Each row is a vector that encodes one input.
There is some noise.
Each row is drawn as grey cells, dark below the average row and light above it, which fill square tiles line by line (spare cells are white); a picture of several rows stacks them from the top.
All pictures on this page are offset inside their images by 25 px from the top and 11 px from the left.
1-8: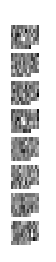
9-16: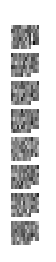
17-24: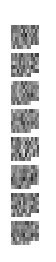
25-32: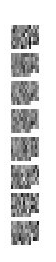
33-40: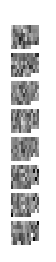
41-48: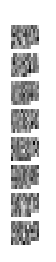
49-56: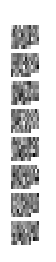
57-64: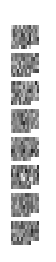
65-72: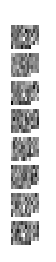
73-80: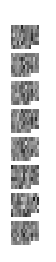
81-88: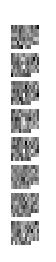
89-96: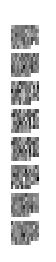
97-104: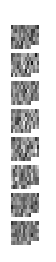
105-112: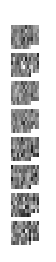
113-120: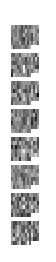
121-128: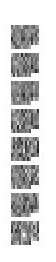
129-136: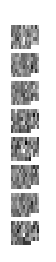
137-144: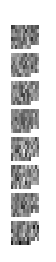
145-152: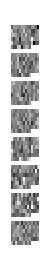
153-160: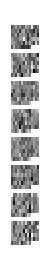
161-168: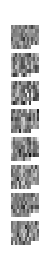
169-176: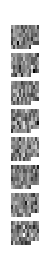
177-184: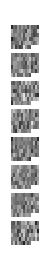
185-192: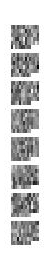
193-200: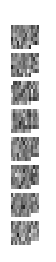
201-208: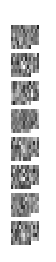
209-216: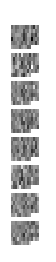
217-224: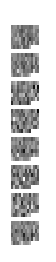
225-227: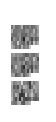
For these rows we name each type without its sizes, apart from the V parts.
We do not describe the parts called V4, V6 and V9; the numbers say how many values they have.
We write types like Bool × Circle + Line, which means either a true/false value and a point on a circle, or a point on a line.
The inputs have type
Bool × V4 × V6 + Line × (Line + V9).
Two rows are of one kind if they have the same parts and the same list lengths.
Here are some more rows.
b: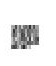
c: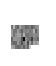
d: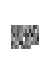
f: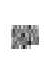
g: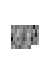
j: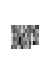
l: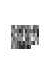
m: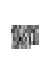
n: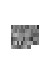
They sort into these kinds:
b, f, j, m
c, g, n
d, l

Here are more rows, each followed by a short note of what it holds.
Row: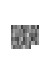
a point on a line and a value of V9
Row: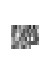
a point on each of two lines
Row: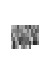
a point on each of two lines
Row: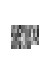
a true/false value, a value of V4 and a value of V6
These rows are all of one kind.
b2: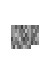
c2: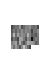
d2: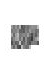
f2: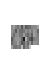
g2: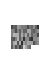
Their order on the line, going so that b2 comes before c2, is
f2, d2, b2, c2, g2.
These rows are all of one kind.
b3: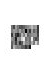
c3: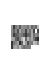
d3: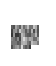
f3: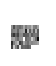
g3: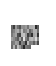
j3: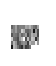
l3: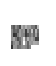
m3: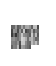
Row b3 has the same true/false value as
f3 and g3.
